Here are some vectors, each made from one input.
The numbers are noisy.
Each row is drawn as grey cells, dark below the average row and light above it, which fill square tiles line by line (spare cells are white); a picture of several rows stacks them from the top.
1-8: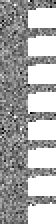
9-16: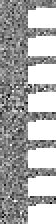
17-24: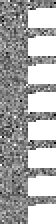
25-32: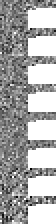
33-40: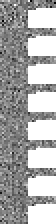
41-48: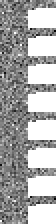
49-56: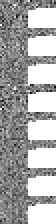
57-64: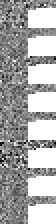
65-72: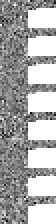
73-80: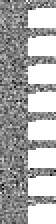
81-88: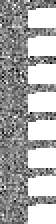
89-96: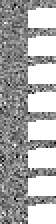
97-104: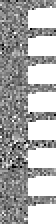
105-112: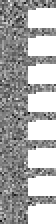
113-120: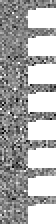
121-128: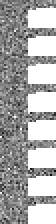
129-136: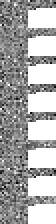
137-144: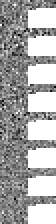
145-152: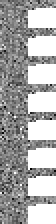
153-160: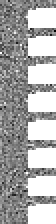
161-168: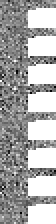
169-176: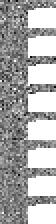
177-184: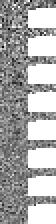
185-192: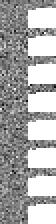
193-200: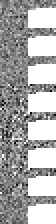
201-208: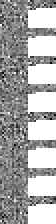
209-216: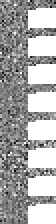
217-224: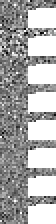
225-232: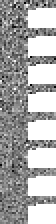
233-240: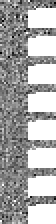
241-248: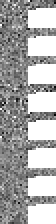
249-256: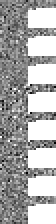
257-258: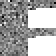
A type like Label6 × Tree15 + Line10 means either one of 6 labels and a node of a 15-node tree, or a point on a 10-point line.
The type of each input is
(Bool × Circle9 × (Circle10 + Unit) + Unit) × Label9.
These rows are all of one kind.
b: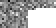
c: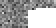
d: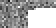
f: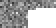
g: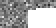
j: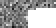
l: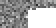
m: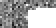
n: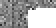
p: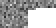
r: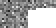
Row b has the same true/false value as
c, m and r.
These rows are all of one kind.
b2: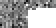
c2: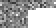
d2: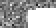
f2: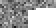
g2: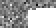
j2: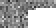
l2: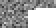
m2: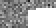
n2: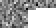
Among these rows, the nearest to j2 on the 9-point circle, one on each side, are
b2 and l2.
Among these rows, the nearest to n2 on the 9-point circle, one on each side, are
d2 and f2.
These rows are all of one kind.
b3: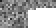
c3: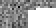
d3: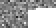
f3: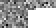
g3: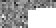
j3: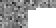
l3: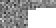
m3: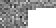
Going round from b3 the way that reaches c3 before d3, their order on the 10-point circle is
b3, c3, j3, f3, g3, d3, m3, l3.
